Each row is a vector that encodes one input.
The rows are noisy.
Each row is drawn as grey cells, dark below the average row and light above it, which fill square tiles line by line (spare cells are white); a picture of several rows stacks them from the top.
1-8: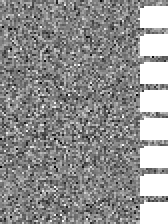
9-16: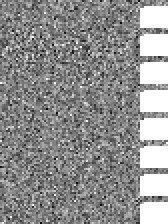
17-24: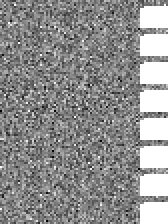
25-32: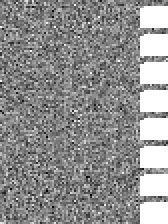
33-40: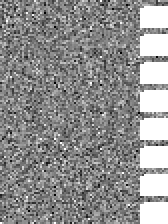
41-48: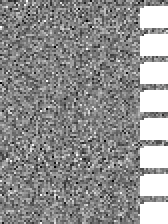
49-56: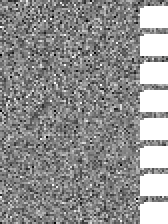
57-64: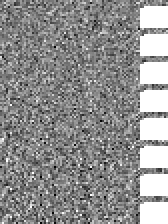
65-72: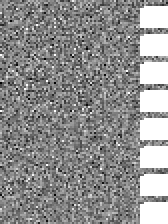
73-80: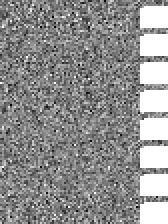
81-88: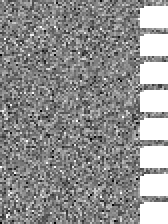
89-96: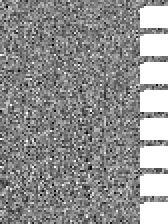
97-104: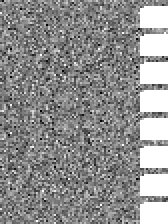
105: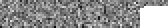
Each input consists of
a point on a 7-point line, together with either a fixed value, or three true/false values.
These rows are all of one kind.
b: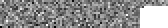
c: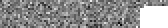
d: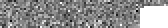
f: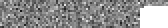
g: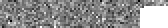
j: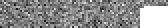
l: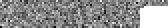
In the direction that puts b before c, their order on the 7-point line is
b, l, j, f, c, g, d.
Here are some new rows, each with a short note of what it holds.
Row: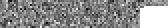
a point on a 7-point line and three true/false values
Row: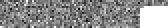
a point on a 7-point line
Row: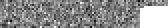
a point on a 7-point line and three true/false values
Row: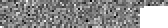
a point on a 7-point line
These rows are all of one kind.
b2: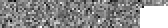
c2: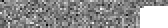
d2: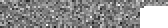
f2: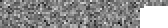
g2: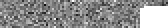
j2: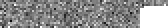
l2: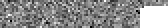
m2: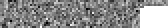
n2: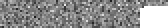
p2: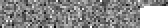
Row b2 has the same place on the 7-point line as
l2 and m2.
